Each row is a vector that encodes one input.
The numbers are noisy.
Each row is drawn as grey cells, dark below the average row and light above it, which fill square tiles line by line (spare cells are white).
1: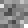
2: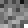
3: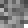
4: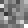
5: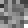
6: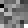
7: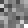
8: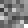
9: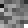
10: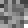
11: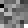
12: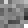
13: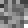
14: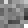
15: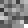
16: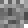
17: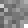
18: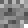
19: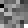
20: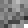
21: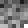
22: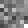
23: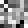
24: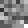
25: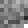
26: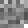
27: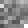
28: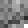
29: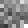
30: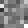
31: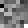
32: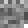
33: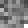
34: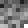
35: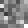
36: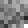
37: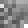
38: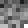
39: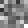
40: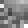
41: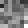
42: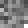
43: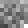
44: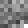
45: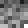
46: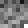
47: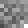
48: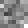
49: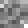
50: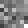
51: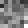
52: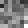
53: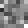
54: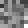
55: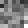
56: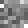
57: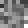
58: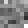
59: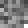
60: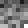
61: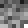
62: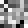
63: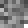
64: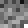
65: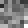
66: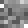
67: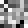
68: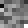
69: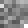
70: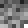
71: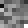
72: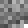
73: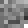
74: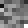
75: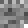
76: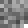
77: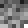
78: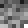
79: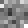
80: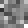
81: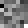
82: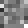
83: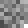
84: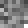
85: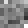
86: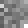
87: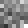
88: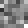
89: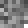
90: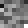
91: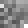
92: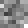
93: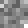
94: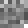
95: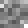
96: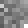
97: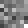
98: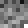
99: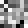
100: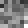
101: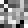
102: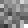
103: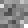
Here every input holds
a list of up to two points on a 7-point line.
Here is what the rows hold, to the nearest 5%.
All of them are lists of up to two points on a 7-point line: about 5% are empty, 40% hold one and 55% two.
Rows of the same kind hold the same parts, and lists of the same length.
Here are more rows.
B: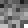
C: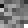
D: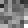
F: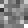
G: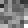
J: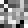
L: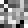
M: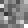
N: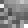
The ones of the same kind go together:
B, C, D, G
F, M, N
J, L

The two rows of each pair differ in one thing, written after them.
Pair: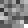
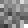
the place on the 7-point line in item 1 of the list
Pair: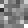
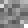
the place on the 7-point line in item 1 of the list
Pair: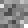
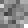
the place on the 7-point line in item 1 of the list
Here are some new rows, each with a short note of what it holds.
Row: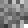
a list of two items
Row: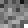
a list of one item
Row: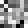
the empty list
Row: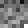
a list of one item
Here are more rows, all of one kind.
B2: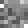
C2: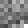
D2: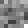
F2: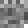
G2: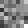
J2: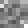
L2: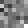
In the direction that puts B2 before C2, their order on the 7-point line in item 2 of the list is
D2, F2, J2, B2, L2, C2, G2.
